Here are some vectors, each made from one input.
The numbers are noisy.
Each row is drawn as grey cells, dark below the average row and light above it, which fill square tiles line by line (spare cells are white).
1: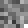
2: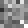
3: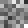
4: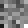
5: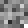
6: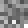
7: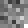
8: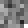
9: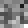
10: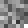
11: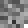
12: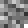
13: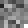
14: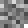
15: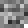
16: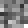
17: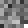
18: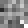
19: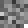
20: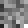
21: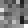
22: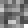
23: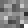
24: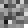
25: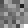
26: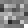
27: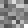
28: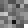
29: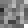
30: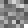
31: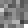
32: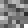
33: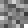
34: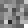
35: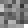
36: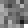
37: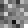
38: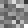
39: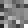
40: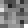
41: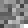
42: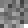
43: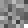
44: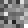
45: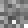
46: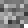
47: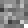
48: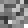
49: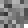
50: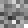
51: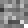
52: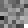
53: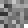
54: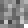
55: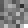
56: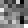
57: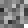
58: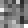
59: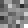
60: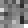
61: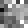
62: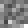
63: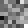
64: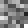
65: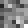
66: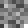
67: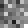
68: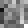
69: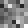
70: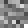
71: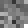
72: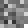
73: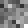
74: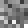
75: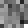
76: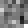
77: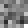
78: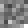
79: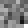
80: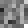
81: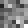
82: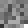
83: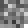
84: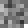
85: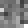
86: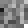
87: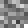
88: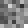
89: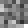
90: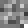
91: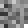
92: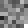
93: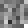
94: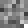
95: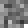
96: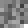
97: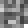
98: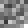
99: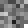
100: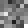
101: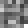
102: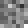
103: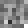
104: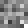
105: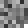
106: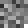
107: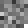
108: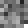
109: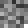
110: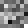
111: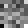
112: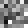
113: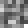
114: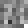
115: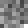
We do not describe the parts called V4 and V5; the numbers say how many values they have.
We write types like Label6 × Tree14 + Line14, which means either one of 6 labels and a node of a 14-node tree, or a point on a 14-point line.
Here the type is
Bool × (Line6 × V4 + V5).
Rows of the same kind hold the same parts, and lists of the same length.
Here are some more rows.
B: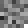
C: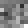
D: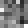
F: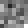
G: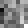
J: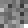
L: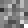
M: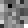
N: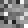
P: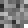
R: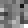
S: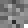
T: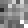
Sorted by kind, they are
B, C, D, F, J, M, N, P, R, S
G, L, T

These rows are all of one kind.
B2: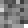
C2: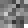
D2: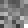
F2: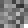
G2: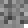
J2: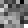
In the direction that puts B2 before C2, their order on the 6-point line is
D2, B2, C2, F2, G2, J2.
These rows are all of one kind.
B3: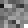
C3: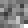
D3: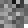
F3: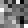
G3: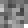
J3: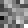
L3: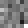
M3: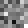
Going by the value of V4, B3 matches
C3 and G3.
